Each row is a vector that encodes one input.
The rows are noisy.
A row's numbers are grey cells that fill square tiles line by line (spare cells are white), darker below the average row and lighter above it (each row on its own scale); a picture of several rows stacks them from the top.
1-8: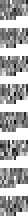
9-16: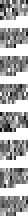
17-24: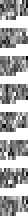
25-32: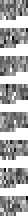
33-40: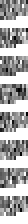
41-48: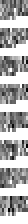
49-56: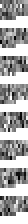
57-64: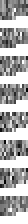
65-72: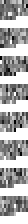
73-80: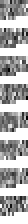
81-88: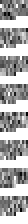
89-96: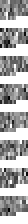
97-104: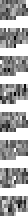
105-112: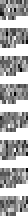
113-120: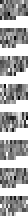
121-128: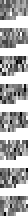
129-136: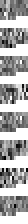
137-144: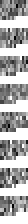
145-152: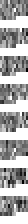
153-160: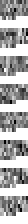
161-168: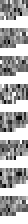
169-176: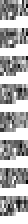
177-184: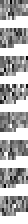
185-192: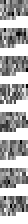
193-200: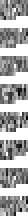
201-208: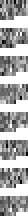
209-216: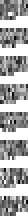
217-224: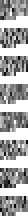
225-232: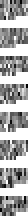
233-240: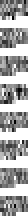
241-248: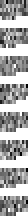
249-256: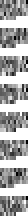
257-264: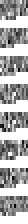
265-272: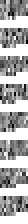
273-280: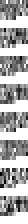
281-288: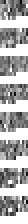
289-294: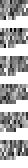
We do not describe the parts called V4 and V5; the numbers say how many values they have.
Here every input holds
either a point on a 7-point line, or a point on an 8-point line and a value of V5, or a value of V4.
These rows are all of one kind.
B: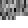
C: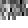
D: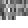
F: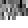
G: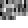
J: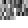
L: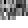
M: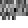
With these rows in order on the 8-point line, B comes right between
G and L.
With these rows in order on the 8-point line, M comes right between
F and L.
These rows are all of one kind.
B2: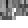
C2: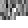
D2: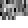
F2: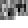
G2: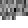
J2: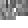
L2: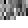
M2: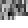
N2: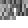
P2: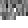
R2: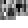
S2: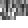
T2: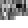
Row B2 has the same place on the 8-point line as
D2, M2 and T2.
